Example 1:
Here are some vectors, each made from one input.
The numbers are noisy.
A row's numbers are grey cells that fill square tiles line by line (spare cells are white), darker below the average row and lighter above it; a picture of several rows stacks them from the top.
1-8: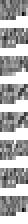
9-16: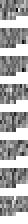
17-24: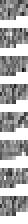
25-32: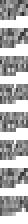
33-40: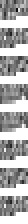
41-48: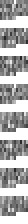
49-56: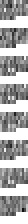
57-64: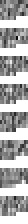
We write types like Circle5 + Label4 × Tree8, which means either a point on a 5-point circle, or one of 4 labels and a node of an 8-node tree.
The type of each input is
Bool × Bool × Bool + Circle6.
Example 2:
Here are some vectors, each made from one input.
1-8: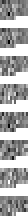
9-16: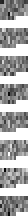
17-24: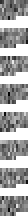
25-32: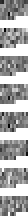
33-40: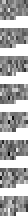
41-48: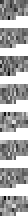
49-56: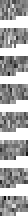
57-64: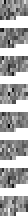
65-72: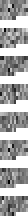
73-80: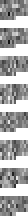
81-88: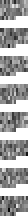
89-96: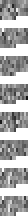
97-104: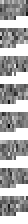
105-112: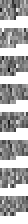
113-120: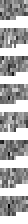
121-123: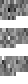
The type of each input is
Circle6 × Line9.
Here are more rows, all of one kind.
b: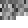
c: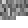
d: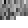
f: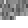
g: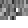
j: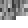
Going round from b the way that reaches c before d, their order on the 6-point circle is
b, j, g, f, c, d.
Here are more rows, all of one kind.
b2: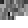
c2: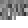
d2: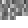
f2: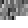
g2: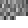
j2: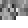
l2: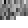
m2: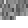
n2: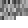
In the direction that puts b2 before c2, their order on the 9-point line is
b2, f2, j2, g2, d2, m2, c2, n2, l2.
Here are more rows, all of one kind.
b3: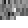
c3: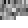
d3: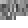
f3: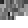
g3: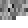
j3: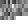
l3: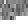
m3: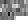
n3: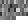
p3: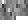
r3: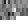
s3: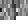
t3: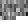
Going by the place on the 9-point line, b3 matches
c3, j3 and r3.
